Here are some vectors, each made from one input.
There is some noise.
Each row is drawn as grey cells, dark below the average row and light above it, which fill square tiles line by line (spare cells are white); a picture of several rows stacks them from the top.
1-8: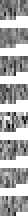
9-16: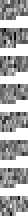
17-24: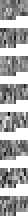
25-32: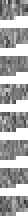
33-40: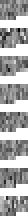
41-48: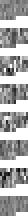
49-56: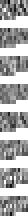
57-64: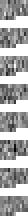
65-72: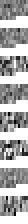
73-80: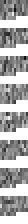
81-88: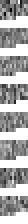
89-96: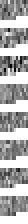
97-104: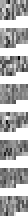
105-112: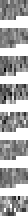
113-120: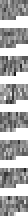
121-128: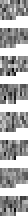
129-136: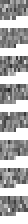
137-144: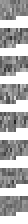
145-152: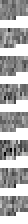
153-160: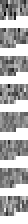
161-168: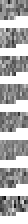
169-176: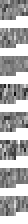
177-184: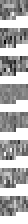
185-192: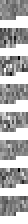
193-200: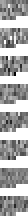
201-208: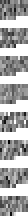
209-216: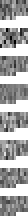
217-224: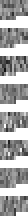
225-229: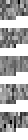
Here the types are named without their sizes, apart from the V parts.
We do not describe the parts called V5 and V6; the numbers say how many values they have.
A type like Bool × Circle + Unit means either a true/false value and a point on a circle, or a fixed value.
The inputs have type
Bool × V5 + Label × Label × V6.
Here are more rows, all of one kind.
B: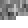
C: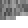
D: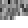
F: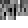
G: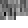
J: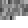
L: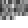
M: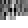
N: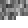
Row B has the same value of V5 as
C, F and N.
